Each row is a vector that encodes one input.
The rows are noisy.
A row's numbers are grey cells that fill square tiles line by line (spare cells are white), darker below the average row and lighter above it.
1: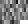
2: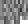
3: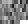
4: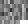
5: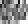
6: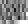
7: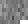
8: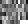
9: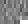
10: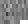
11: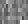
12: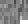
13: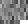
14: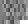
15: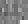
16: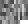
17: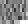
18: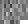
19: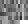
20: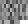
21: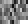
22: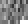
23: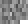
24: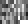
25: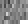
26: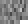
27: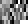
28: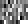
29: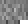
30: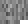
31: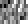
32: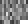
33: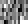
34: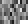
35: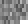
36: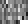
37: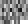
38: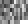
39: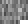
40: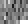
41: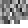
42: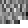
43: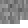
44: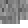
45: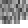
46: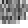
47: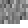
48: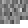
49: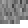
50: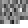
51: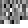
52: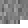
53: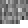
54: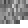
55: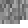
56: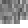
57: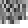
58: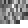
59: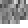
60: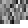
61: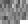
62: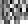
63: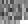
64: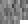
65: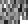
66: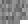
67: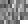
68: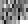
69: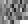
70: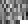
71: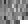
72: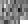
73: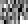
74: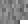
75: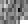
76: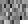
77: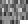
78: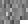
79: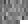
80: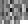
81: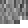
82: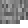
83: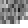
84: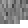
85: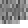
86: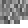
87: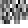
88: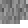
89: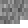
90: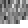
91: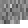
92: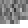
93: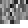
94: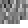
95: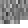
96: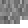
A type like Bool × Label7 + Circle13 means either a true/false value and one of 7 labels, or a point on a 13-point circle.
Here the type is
List3(Line4).
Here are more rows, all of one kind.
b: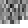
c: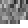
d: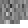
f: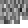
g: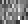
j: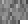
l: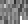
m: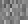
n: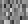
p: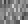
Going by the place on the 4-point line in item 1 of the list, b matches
c and j.
